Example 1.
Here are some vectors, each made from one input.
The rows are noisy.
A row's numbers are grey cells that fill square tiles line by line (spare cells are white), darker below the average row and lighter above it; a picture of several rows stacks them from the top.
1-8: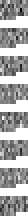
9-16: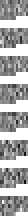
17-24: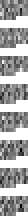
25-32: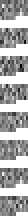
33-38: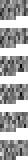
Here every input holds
a point on a 7-point line.
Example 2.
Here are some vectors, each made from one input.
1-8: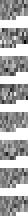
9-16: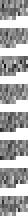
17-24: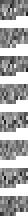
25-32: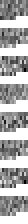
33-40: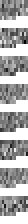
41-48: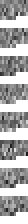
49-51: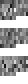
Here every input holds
a point on a 9-point line.
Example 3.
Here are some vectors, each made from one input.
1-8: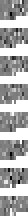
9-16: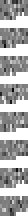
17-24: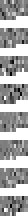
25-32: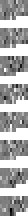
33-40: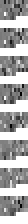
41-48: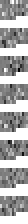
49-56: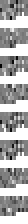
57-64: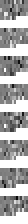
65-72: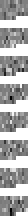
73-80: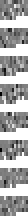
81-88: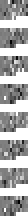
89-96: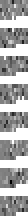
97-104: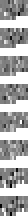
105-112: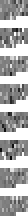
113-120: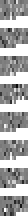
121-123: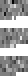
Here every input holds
a point on a 12-point line.
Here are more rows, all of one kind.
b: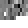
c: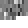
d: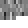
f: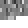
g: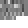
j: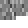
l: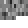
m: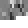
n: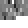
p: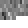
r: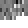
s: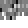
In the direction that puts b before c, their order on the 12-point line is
s, r, g, f, d, p, l, n, j, m, b, c.
